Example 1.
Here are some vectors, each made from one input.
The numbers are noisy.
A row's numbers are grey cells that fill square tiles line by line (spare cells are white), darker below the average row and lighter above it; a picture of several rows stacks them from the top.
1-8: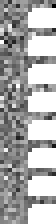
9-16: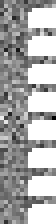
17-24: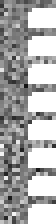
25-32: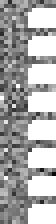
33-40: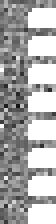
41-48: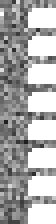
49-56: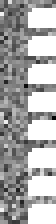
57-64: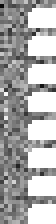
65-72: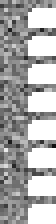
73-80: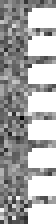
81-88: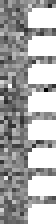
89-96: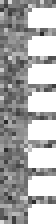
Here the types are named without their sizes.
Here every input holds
either a point on a circle, or a point on a line, or three true/false values.
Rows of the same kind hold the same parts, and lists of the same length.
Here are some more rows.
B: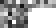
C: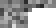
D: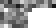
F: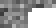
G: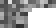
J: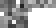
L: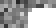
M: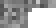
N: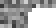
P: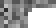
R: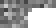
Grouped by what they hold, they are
B, G, J
C, F, L, M, P, R
D, N

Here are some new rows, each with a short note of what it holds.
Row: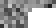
a point on a line
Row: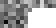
a point on a line
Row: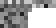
a point on a line
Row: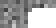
three true/false values
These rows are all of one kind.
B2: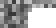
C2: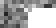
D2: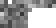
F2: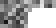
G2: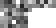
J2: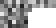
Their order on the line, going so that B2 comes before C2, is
G2, J2, B2, D2, C2, F2.
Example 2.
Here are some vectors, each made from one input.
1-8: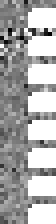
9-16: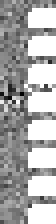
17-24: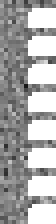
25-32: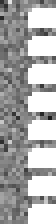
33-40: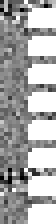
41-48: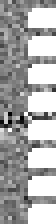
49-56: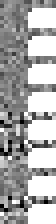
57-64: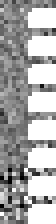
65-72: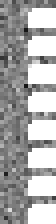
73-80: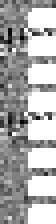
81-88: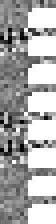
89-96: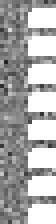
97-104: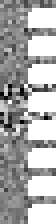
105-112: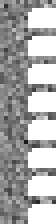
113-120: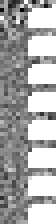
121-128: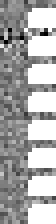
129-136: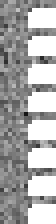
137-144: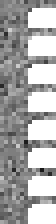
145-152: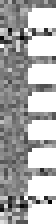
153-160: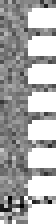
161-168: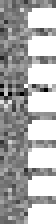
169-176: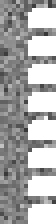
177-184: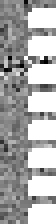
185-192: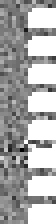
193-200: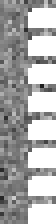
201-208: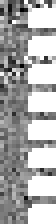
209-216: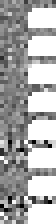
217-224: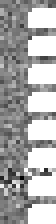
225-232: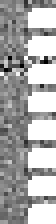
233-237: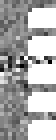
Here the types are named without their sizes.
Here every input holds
either a label and four true/false values, or a point on each of two lines.
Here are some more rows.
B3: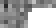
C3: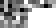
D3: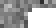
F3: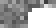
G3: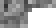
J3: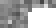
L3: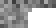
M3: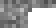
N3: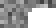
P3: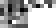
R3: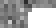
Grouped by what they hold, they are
B3, D3, F3, G3, J3, L3, M3, N3, R3
C3, P3

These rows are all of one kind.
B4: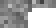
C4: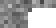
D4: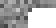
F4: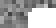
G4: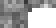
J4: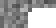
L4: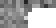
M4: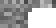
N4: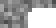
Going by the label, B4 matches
C4 and G4.
